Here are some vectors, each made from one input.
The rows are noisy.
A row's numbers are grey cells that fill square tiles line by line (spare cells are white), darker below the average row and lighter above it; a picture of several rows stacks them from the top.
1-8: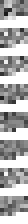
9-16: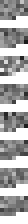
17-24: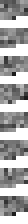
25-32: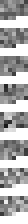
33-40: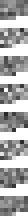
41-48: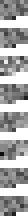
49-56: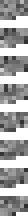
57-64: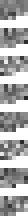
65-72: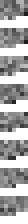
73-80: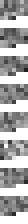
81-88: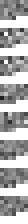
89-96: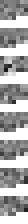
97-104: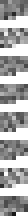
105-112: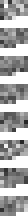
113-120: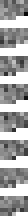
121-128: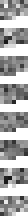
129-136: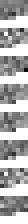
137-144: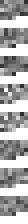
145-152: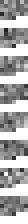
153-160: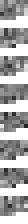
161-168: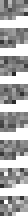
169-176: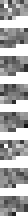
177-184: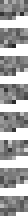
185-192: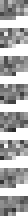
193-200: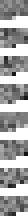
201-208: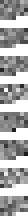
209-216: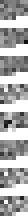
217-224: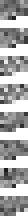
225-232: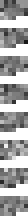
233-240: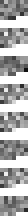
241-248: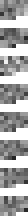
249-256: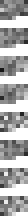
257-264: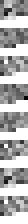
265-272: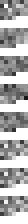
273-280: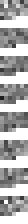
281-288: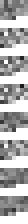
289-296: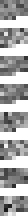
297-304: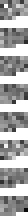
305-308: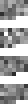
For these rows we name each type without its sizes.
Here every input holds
either a point on a line and a true/false value, or a list of points on a circle.
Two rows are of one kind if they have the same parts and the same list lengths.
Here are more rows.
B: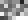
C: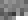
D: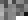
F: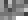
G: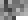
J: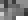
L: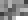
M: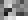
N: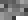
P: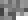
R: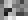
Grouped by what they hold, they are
B
C, J, N, P
D
F, G, L
M, R

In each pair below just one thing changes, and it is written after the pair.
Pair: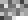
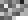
the true/false value
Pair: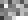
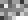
the place on the line
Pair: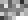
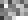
the place on the line
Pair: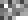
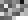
the place on the line
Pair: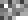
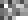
the place on the line
